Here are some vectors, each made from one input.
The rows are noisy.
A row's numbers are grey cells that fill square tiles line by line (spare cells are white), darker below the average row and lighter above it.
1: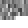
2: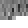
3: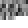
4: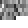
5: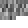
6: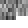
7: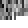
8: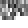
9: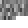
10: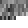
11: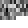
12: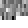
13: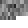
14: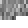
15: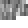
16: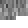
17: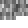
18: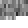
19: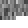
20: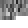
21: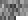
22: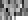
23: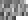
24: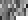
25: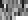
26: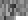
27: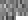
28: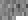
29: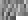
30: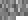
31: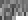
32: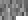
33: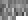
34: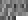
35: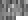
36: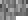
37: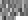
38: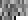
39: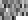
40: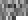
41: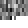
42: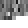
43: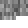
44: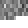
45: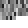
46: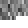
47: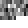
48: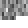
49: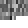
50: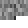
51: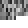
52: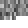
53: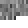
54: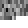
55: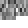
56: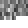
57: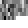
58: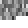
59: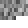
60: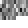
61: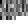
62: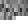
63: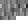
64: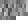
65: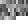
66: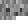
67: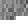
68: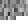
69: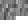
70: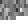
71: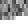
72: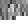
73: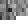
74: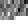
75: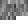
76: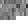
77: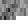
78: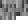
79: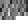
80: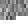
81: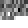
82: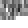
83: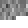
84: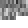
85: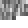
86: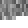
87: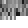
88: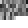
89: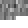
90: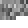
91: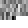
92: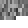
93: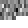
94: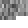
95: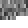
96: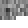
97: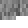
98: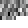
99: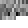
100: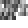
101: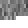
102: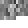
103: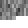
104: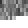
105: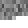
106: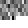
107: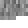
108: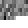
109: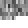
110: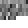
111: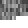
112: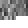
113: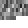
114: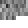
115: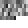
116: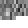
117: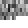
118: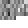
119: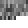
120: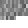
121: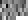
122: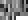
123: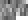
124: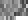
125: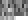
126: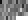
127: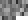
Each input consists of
a point on a 9-point line.
